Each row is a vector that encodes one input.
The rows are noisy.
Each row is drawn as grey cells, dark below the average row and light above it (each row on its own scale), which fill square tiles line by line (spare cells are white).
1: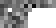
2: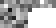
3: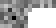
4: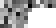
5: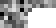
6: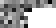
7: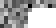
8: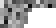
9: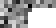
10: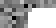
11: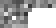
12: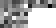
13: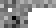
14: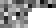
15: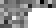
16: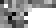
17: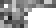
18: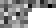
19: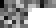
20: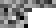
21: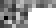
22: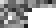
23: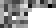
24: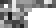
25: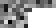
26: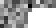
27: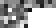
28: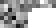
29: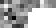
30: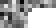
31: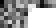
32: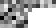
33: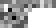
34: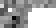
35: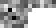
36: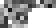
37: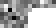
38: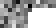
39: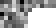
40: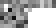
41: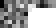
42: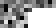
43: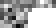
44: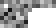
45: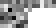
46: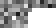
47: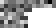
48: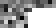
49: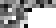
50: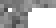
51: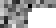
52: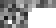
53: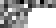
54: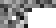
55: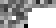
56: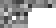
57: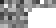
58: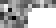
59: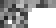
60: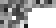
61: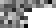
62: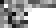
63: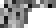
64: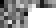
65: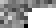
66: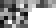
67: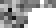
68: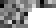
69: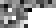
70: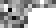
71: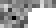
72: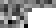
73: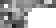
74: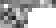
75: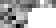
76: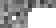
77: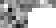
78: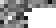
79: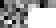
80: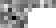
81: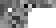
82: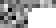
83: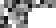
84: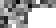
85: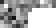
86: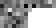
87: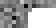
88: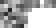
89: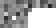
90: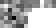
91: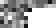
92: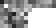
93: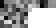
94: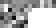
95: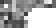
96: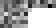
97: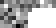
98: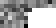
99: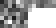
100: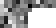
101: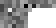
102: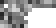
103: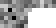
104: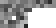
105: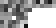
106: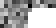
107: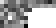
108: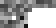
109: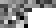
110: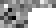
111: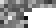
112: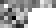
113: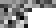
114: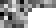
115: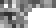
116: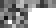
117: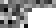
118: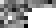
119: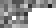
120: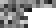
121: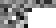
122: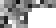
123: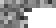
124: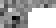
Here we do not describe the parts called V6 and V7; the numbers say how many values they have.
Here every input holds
a value of V6, together with either a point on a 5-point line and a true/false value, or a value of V7.
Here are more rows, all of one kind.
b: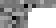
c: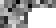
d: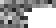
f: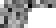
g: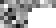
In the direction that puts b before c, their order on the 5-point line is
f, b, d, c, g.
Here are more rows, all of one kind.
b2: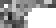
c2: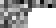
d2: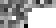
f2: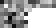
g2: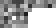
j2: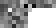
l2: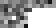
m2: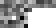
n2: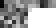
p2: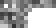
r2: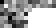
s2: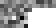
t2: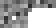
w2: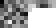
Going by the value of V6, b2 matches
f2, p2 and r2.
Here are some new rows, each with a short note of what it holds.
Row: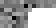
a point on a 5-point line, a true/false value and a value of V6
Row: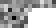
a point on a 5-point line, a true/false value and a value of V6
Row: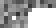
a value of V6 and a value of V7
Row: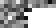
a point on a 5-point line, a true/false value and a value of V6
